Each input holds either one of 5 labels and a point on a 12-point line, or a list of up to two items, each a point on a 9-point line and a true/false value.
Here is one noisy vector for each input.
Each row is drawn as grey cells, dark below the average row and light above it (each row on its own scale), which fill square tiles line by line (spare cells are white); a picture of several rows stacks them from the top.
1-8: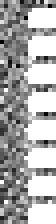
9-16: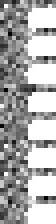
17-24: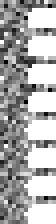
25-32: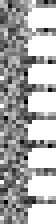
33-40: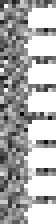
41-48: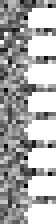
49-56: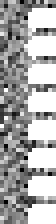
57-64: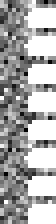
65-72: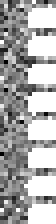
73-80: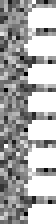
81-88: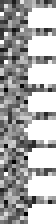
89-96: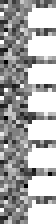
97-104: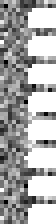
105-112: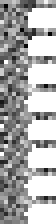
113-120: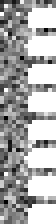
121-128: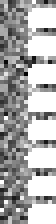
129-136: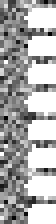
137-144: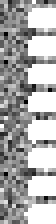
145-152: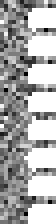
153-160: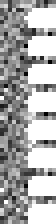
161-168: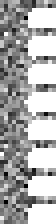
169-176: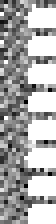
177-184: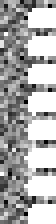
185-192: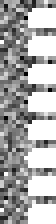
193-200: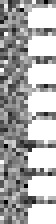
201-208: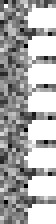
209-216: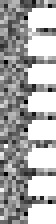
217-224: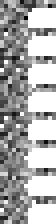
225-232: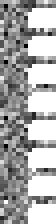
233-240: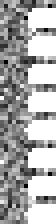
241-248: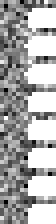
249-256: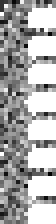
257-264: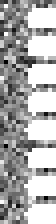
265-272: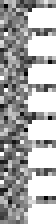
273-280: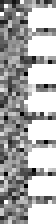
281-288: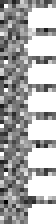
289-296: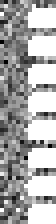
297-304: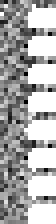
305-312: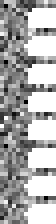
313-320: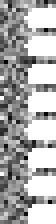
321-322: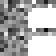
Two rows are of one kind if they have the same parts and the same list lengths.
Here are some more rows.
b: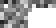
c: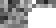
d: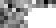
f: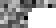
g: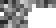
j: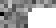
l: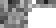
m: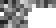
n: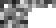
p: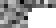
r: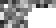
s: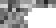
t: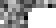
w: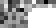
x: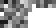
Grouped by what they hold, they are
b, g, m, n, r, x
c, d, l, s, w
f, p, t
j

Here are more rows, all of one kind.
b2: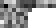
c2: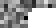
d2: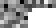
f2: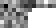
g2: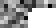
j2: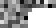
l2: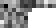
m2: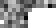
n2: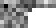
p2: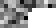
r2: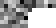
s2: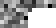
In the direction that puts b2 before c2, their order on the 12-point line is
b2, m2, j2, l2, f2, c2, n2, d2, g2, r2, p2, s2.
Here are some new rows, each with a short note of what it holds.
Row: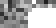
a list of two items
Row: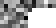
one of 5 labels and a point on a 12-point line
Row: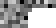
one of 5 labels and a point on a 12-point line
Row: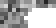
a list of two items
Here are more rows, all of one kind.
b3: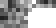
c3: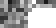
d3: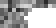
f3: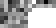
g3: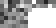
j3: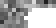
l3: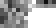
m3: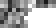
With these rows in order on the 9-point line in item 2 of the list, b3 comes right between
d3 and g3.
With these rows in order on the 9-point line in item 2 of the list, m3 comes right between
j3 and l3.
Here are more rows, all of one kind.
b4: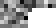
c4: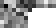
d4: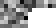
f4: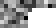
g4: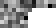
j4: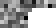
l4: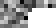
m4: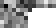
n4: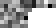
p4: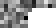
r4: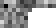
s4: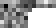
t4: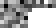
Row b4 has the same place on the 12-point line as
c4, d4, l4 and m4.
